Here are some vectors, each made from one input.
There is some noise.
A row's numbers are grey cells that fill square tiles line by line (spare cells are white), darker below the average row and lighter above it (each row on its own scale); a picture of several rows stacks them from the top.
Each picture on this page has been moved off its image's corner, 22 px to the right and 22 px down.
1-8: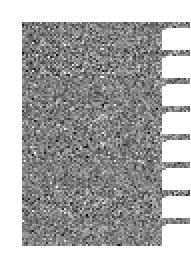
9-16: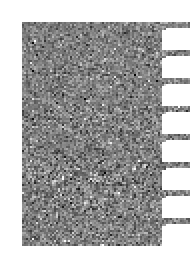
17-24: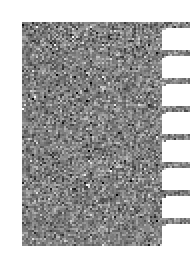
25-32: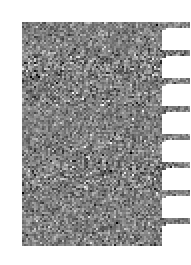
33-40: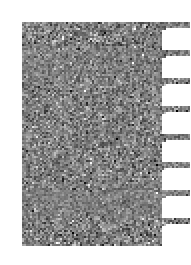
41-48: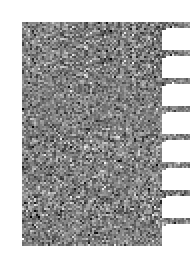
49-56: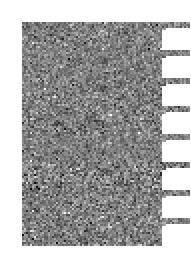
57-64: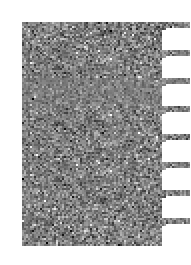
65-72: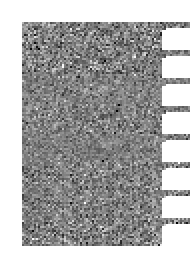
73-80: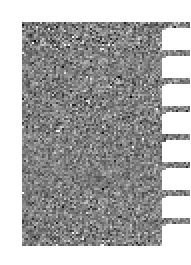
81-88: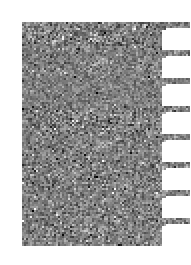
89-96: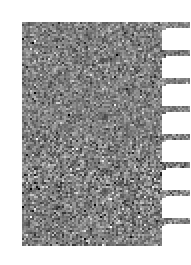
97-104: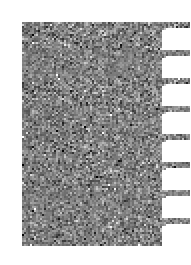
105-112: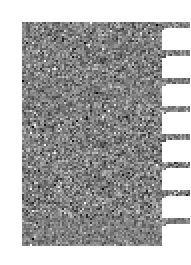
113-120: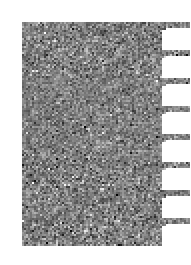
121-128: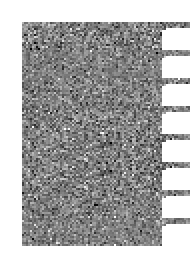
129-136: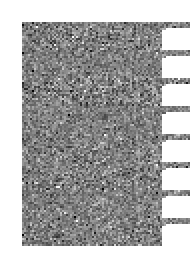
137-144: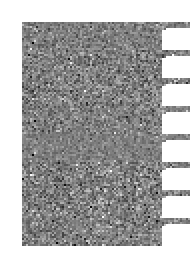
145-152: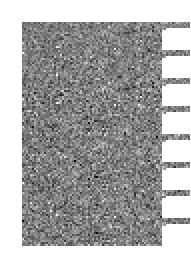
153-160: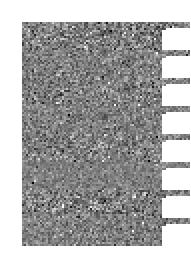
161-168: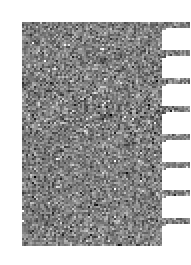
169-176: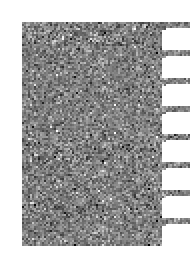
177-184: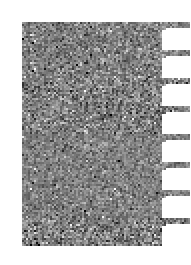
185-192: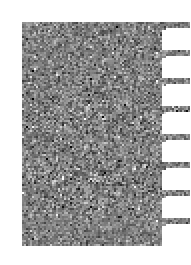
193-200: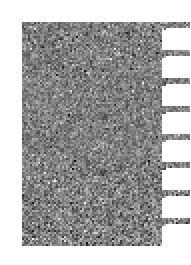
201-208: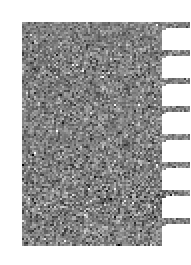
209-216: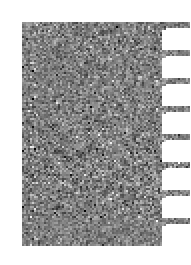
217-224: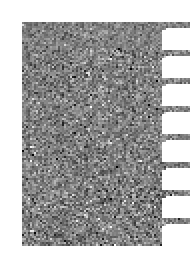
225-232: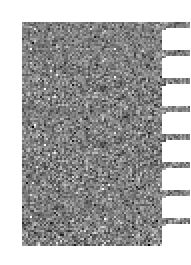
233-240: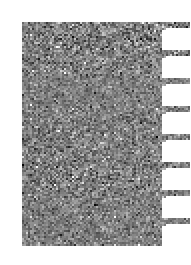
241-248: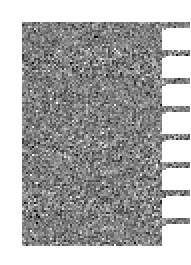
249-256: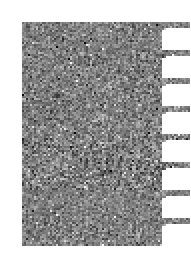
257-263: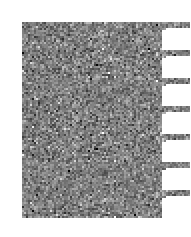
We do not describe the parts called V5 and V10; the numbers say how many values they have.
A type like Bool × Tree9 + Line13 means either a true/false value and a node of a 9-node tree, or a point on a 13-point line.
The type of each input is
Label8 + (Line12 + V10) × V5.
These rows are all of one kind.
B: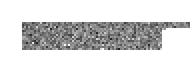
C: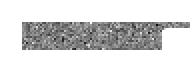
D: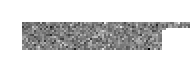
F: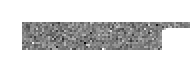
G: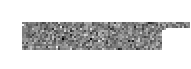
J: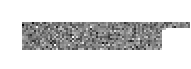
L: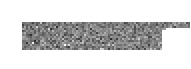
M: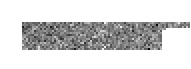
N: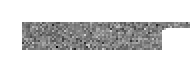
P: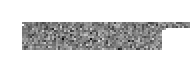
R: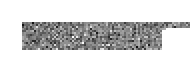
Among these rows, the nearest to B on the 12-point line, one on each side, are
F and L.
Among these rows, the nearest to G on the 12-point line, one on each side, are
C and P.
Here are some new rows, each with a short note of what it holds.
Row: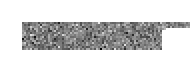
a value of V5 and a value of V10
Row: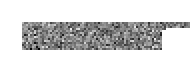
one of 8 labels
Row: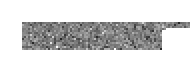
a value of V5 and a value of V10
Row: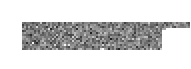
a point on a 12-point line and a value of V5
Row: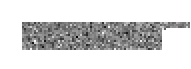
a value of V5 and a value of V10
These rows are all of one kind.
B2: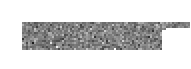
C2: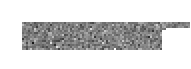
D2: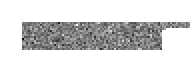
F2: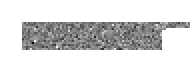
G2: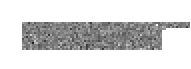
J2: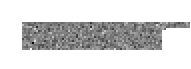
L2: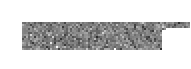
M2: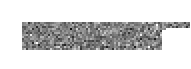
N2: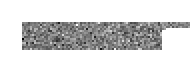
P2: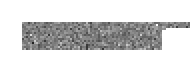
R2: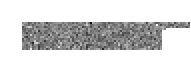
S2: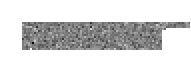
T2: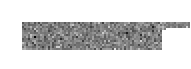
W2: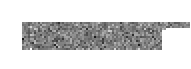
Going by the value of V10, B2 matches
C2, D2 and N2.
